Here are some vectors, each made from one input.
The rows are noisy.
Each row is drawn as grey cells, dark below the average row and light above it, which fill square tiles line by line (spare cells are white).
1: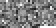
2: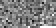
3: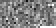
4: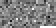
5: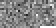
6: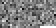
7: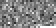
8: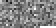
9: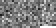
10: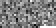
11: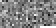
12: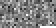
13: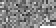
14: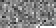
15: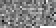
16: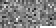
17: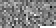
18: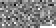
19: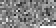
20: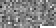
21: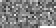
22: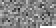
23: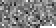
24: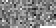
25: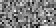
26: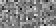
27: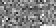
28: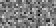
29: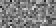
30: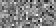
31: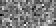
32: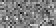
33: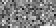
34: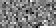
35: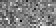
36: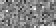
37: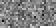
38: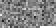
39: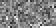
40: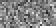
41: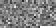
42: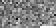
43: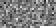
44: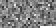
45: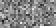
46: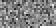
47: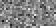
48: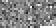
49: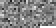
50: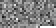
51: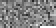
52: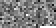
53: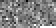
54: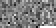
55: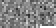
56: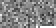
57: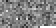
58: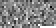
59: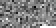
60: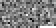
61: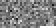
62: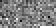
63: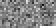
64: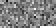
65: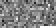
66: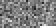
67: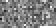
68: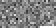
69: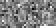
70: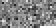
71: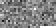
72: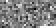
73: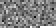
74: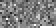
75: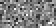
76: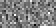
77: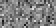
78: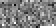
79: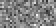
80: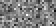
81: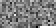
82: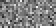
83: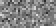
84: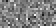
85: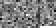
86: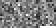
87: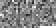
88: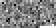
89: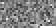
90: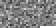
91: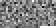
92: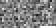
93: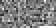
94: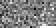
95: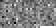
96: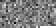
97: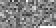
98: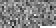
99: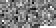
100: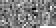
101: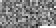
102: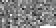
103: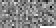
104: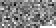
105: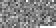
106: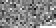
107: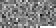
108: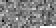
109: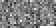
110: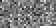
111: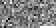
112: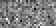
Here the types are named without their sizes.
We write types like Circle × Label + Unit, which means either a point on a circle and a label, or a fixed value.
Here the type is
Line × (Line + Tree).
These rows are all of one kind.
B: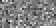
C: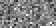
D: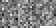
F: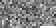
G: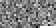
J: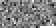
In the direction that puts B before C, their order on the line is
F, B, D, G, J, C.
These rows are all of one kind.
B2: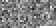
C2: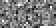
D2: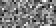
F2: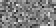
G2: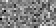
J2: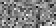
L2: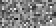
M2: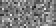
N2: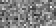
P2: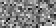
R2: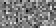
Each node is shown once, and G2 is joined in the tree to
B2 and D2.
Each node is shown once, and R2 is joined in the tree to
C2 and F2.
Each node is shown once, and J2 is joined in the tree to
L2 and P2.
